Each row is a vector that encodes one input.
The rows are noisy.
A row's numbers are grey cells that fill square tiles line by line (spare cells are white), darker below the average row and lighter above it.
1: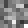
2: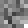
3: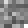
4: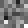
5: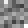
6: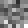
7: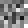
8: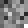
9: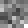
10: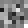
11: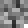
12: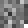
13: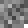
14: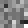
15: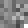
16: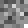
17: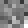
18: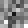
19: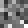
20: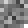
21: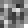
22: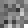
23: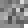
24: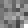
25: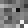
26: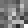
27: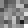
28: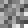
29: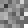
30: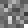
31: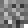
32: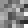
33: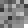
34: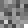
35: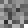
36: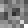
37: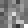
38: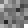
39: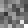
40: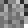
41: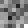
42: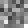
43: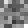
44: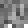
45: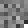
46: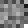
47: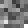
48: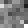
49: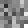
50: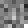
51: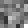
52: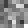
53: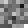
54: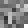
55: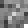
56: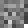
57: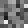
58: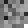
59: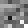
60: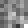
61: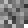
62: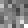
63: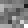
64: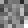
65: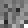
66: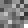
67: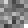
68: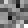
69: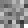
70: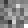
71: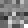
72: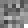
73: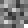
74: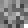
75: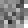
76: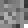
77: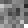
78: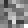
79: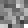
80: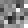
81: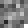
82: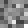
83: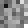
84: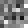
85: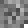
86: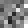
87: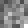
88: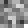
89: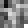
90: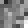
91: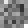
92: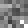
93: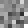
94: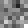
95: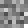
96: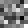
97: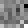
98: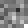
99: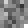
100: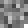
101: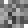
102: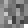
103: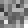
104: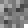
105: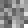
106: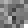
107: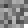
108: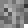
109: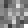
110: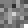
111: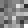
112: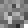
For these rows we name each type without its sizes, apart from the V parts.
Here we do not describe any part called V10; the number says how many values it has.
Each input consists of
a label, a point on a line and a value of V10.
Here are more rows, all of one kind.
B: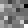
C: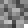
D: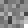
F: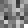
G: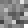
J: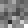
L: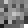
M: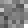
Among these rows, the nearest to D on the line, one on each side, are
G and J.
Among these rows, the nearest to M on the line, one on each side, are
F and J.
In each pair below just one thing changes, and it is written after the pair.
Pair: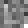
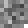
the value of V10
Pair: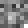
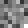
the value of V10
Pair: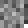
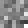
the value of V10
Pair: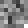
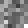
the label
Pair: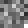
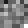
the place on the line
